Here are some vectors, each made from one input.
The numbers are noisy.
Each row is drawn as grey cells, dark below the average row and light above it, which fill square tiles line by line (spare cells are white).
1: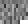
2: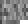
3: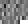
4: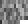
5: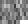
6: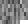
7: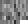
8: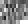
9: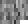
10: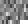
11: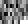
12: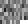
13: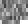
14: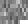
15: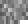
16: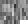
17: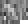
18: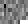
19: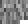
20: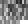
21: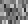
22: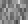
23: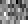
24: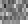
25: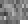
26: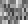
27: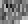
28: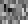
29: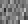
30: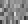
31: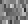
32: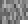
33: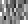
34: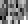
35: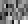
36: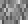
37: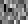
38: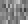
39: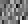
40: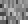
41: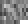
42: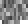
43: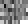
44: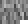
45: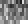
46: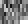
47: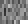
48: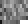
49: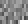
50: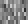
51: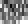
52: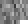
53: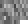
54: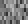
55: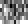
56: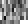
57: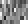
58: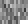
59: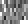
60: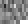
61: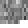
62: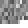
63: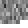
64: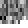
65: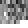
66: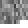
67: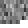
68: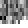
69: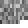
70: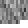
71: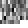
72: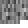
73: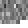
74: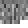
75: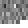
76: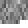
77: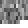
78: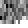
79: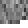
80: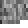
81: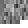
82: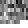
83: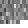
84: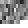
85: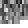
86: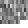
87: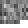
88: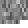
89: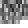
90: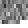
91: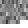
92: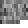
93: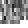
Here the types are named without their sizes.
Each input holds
either a point on a line and three true/false values, or a node of a tree.
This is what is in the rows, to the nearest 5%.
About 75% of them hold a point on a line and three true/false values. The rest hold a node of a tree.
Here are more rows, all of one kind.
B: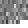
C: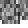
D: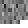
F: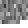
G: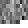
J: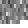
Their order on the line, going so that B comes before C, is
D, F, B, J, C, G.
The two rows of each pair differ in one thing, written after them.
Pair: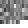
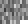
the place on the line
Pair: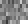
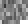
one of the three true/false values
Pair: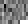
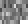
one of the three true/false values
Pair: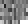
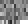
one of the three true/false values
